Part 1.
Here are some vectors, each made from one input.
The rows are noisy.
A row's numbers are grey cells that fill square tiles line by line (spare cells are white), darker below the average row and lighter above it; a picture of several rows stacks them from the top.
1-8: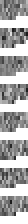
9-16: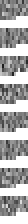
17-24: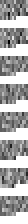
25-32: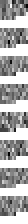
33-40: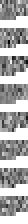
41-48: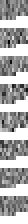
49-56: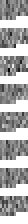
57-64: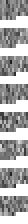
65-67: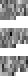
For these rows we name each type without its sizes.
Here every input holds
a node of a tree.
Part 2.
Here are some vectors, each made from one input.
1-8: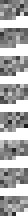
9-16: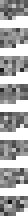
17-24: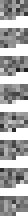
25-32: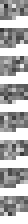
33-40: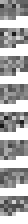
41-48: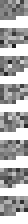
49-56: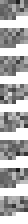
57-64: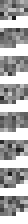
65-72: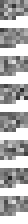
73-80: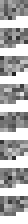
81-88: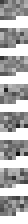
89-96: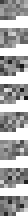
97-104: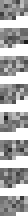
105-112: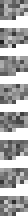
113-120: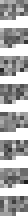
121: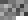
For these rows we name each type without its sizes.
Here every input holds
five true/false values.
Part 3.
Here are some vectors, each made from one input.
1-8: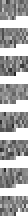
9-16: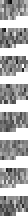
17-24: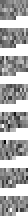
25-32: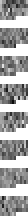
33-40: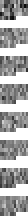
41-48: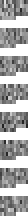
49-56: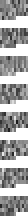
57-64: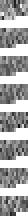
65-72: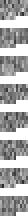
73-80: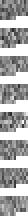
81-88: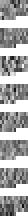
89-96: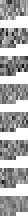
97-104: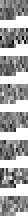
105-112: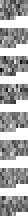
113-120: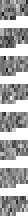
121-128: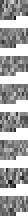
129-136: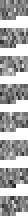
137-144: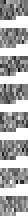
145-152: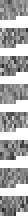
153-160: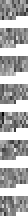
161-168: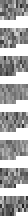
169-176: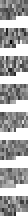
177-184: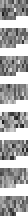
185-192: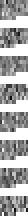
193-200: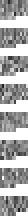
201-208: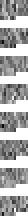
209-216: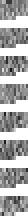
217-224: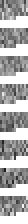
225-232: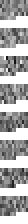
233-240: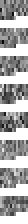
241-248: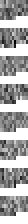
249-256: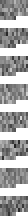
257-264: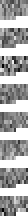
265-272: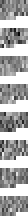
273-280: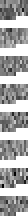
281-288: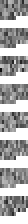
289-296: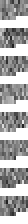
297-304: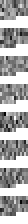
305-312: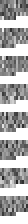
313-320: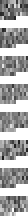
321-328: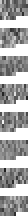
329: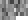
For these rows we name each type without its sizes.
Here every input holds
a point on a line.
